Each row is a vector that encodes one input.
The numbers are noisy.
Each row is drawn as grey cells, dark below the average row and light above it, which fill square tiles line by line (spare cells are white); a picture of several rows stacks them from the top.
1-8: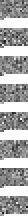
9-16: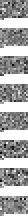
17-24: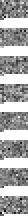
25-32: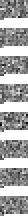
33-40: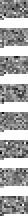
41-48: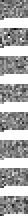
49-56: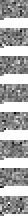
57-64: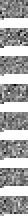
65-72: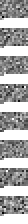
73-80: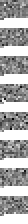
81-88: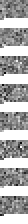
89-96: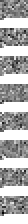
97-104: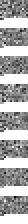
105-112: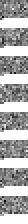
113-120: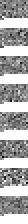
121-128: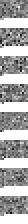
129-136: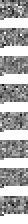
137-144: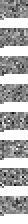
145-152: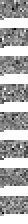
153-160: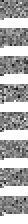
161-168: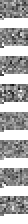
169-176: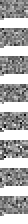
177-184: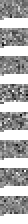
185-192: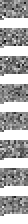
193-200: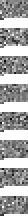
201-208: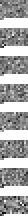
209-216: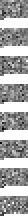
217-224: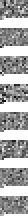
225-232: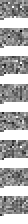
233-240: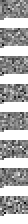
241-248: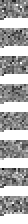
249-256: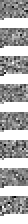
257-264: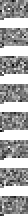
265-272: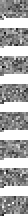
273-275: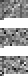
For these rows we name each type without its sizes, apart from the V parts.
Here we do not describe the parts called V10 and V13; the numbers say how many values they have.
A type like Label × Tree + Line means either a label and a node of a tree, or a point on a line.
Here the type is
(Bool × Bool × Bool × V13 + V10) × Circle.
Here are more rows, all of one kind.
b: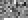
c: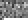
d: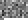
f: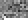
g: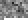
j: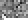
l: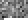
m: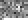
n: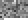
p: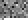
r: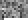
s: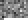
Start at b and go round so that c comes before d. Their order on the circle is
b, n, j, f, g, r, l, c, s, m, p, d.
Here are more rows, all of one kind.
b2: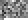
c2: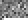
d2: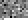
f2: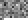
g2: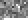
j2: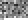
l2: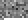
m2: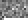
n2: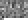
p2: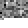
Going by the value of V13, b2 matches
m2 and p2.
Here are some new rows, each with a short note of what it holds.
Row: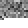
a point on a circle, three true/false values and a value of V13
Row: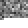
a point on a circle, three true/false values and a value of V13
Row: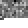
a point on a circle and a value of V10
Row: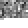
a point on a circle, three true/false values and a value of V13
